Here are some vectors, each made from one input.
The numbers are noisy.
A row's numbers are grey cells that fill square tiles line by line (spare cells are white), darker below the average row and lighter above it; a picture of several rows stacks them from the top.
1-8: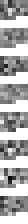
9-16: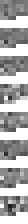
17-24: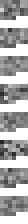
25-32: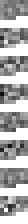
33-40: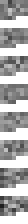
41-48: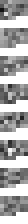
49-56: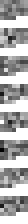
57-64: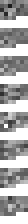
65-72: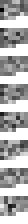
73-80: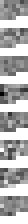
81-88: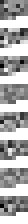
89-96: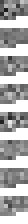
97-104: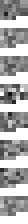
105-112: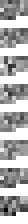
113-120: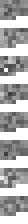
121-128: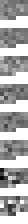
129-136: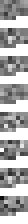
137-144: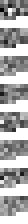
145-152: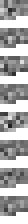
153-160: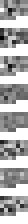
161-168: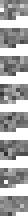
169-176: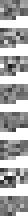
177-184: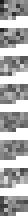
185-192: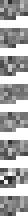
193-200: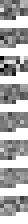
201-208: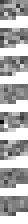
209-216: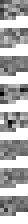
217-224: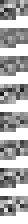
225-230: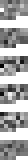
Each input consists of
either a point on a 10-point line, or a point on a 15-point line.
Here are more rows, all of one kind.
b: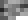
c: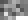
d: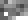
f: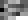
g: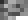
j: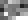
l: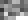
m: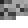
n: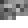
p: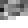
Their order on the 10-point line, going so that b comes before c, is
d, j, b, n, f, g, p, c, l, m.
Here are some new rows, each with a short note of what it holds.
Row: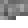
a point on a 15-point line
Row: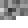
a point on a 15-point line
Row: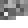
a point on a 10-point line
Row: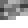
a point on a 10-point line
